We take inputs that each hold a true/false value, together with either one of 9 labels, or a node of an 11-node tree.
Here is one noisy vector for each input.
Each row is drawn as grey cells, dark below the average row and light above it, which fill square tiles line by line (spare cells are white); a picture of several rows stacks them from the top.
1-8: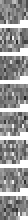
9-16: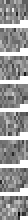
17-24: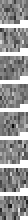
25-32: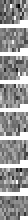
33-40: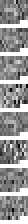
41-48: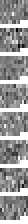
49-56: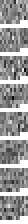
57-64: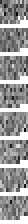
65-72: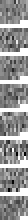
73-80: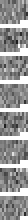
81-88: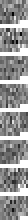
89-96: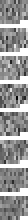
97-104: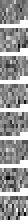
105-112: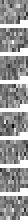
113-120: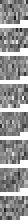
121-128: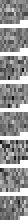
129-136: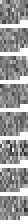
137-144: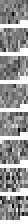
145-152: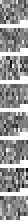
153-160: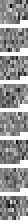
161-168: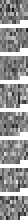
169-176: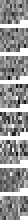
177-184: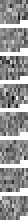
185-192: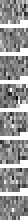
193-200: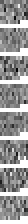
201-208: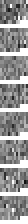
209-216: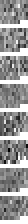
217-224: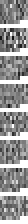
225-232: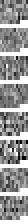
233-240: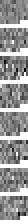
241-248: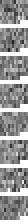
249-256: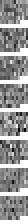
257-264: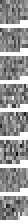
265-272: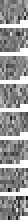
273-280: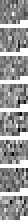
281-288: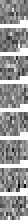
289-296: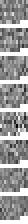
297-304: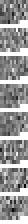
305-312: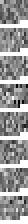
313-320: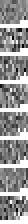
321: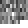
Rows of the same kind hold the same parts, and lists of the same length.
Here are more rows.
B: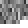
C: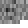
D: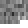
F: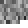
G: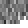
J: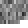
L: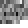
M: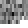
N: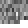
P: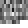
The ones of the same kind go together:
B, G, J, P
C, D, F, L, M, N

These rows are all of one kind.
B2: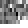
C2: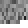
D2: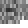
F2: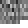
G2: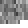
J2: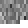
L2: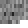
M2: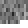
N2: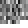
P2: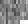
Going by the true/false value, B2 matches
L2 and M2.
